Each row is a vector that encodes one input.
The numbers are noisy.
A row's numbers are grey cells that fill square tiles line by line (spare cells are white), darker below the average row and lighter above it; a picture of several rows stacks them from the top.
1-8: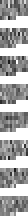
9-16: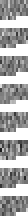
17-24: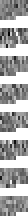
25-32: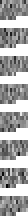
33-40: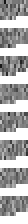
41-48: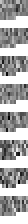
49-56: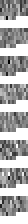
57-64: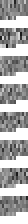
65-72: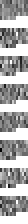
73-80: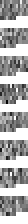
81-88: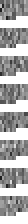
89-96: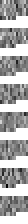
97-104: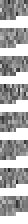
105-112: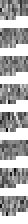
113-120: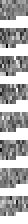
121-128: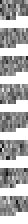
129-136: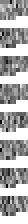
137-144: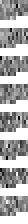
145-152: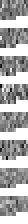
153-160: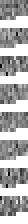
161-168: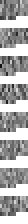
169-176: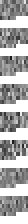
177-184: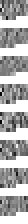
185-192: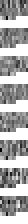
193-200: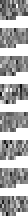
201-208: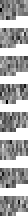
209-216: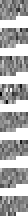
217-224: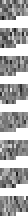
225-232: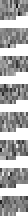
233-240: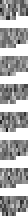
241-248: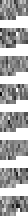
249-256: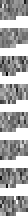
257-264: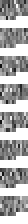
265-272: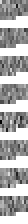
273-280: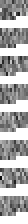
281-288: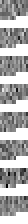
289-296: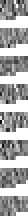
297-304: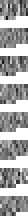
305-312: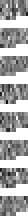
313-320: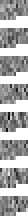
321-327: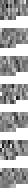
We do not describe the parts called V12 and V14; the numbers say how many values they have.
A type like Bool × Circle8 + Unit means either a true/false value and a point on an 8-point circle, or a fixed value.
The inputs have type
(Bool × V14 + V12) × Line11.
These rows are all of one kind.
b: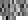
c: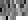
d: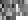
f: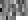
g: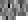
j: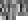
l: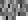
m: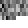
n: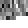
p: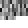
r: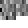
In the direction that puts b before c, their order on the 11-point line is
f, r, d, n, m, b, l, g, j, p, c.
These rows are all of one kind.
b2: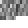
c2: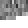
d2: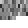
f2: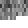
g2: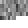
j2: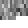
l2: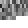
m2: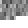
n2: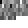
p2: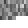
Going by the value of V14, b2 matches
g2 and l2.
